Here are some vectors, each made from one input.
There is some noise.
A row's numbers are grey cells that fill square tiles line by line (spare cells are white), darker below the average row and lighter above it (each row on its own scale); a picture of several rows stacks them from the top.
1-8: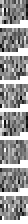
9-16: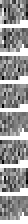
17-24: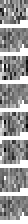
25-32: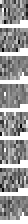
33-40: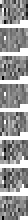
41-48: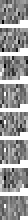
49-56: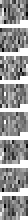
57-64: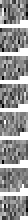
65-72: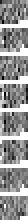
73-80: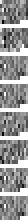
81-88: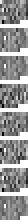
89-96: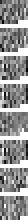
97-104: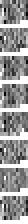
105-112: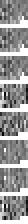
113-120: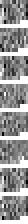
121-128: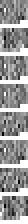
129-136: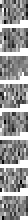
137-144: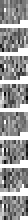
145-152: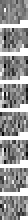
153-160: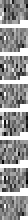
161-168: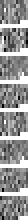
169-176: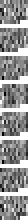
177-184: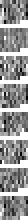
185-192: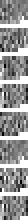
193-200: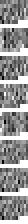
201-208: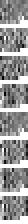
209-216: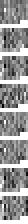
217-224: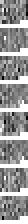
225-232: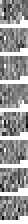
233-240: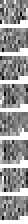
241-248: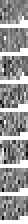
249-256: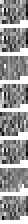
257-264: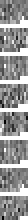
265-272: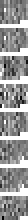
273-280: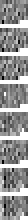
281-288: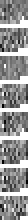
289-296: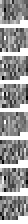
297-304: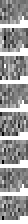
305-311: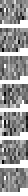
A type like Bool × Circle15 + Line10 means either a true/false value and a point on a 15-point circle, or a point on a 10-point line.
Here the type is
Bool × Line8 + Line18.
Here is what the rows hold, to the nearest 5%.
About 30% of them hold a point on an 8-point line and a true/false value. The rest hold a point on an 18-point line.
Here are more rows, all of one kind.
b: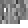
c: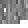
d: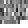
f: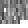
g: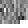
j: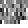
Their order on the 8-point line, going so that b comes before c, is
j, b, g, c, f, d.
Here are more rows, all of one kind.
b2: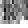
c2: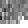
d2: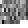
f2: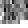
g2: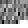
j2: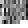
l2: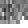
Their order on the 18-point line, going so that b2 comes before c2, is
g2, d2, j2, f2, b2, l2, c2.
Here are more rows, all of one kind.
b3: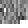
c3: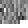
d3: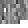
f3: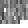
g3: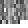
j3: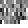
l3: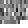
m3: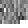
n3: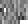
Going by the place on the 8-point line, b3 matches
c3, m3 and n3.
